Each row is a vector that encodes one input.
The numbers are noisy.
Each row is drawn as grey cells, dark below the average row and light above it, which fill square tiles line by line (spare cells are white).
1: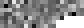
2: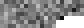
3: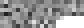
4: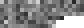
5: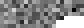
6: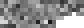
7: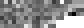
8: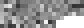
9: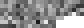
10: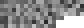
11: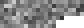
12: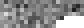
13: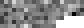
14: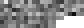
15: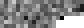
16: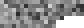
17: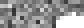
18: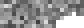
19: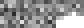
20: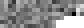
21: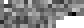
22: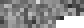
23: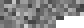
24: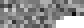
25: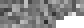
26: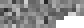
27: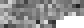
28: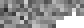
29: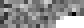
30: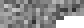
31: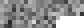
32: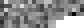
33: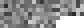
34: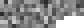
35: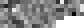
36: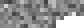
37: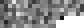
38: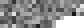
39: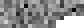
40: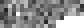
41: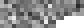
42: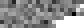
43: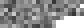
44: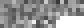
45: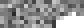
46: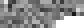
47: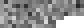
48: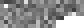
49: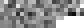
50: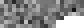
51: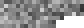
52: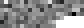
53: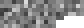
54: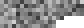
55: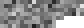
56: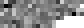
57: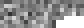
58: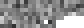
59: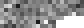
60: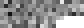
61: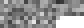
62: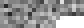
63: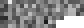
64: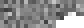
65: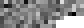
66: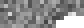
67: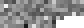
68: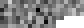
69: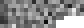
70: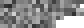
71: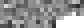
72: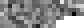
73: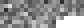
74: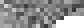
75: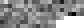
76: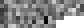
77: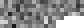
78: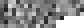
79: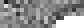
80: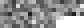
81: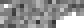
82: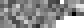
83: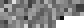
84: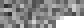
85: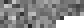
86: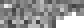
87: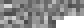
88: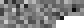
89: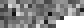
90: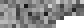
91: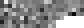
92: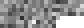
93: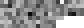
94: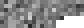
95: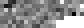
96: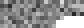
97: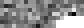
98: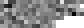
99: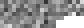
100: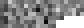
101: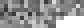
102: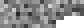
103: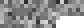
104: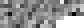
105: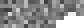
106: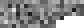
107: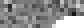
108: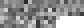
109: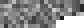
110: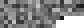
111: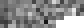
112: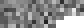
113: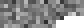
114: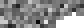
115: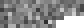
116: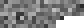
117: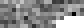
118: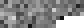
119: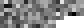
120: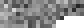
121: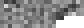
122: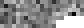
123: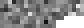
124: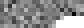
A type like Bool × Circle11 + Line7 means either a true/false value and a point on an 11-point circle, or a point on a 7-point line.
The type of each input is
Line6 × (Line7 + Line11).
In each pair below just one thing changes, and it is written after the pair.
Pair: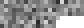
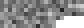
the place on the 6-point line
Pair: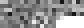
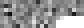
the place on the 7-point line
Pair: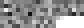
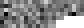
the place on the 6-point line
